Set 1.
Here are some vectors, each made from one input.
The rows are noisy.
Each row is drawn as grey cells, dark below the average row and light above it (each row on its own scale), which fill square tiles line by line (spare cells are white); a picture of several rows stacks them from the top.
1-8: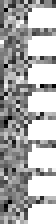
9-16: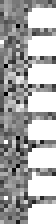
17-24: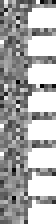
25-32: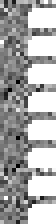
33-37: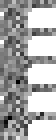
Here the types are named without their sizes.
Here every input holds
either a fixed value, or three true/false values.
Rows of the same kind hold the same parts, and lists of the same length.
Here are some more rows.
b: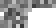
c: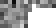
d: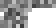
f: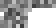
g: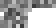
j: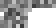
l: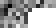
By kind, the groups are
b, d, f, g, j
c, l

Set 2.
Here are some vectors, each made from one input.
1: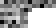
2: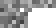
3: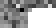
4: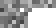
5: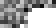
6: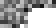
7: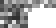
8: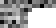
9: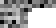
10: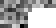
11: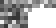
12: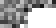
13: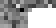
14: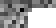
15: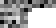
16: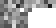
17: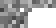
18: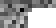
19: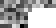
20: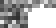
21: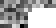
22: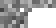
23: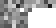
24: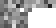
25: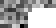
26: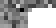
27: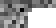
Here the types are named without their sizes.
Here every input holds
three true/false values.
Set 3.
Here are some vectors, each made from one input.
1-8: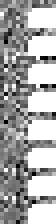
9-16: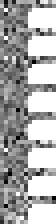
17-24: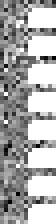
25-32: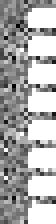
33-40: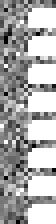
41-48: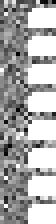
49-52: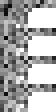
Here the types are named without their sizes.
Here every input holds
either a fixed value, or three true/false values.
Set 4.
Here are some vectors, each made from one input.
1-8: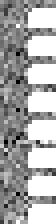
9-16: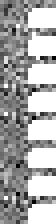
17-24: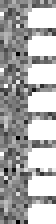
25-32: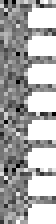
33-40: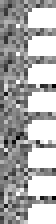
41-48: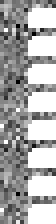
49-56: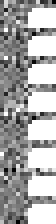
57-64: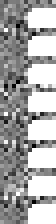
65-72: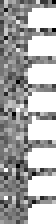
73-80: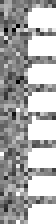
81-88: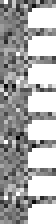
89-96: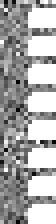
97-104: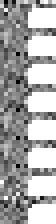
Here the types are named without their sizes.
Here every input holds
either a fixed value, or three true/false values.
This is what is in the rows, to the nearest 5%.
About 10% of them hold a fixed value. The rest hold three true/false values.
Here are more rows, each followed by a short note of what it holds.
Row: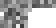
a fixed value
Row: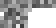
a fixed value
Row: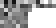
three true/false values
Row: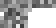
a fixed value
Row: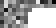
three true/false values
